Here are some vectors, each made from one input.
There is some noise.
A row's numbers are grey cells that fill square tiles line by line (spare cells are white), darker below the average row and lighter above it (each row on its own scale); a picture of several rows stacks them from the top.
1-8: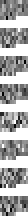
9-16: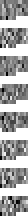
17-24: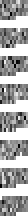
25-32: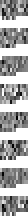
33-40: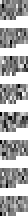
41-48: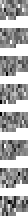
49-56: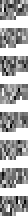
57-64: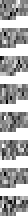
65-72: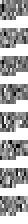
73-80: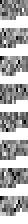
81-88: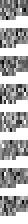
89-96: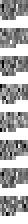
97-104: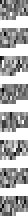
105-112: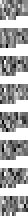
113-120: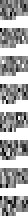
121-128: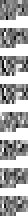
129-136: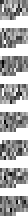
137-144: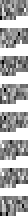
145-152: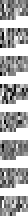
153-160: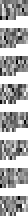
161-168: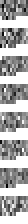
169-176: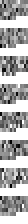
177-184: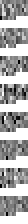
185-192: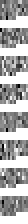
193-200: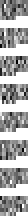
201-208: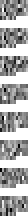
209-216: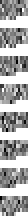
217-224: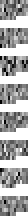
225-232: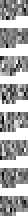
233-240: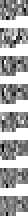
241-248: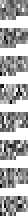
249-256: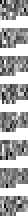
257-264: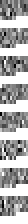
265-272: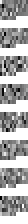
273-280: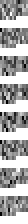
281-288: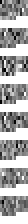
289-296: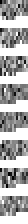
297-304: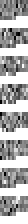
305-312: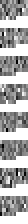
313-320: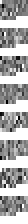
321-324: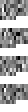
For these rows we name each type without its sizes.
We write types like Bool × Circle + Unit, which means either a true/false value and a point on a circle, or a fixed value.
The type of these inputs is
(Bool × Bool × Bool × Bool + Unit) × Label.
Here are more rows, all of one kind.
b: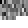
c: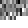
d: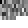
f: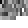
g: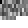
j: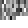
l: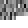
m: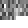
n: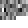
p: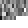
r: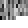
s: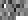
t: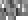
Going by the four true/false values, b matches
m and s.
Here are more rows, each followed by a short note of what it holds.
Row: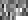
a label
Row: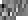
a label
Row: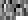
a label
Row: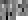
a label and four true/false values
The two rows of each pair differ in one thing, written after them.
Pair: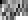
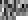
the label
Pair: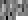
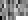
the label
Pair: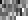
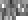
the label
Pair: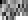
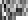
the label
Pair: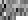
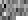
one of the four true/false values
